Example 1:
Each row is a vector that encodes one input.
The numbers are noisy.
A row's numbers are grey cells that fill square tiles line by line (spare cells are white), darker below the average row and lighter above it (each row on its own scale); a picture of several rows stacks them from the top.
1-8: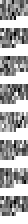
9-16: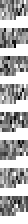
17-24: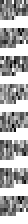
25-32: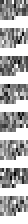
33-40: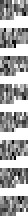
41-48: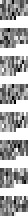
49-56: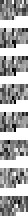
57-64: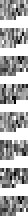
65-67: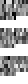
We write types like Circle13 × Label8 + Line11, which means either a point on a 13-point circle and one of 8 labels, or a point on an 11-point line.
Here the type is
Line10.
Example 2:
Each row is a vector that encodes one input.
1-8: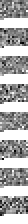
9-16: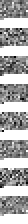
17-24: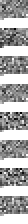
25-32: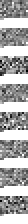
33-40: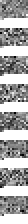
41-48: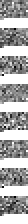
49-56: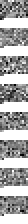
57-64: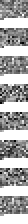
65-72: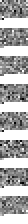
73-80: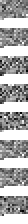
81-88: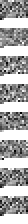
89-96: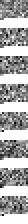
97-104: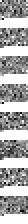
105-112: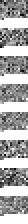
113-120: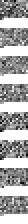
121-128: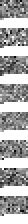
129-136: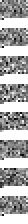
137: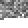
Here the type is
Label9.
